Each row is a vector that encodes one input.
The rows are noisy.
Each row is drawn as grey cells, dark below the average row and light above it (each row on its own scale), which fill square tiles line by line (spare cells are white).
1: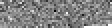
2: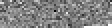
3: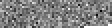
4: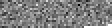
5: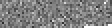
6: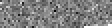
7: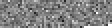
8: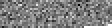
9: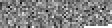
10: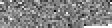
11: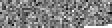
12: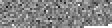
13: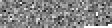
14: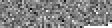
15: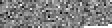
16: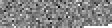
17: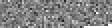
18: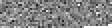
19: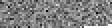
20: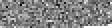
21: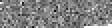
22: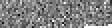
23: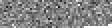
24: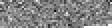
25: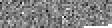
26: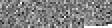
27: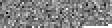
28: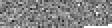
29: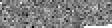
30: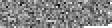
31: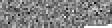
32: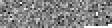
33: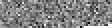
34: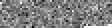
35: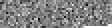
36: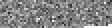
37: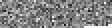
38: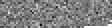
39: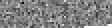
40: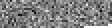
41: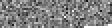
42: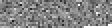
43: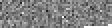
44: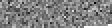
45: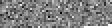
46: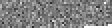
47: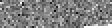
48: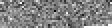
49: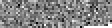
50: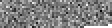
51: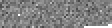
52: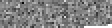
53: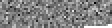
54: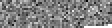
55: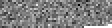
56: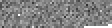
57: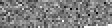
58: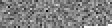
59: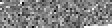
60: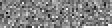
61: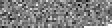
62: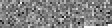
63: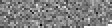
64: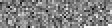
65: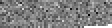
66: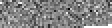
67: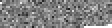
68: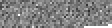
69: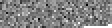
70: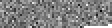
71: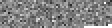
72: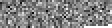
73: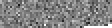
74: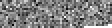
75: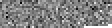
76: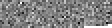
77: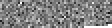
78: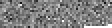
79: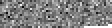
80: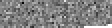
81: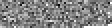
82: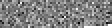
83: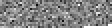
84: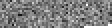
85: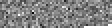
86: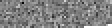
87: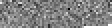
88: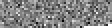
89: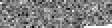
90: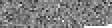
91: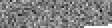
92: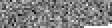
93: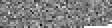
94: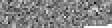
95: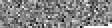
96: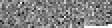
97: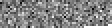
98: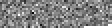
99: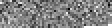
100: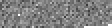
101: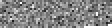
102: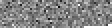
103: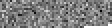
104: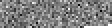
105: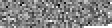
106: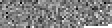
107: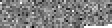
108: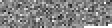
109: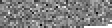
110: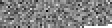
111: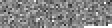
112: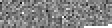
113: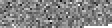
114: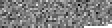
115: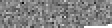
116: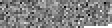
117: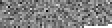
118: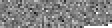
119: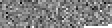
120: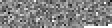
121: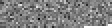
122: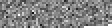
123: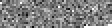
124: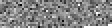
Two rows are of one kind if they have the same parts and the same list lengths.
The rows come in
2 kinds.
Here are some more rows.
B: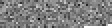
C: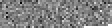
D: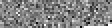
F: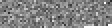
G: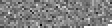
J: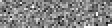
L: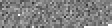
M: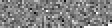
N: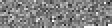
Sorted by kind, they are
B, C, G, L
D, F, J, M, N

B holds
one of 8 labels and a true/false value.
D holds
a node of a 9-node tree and a true/false value.
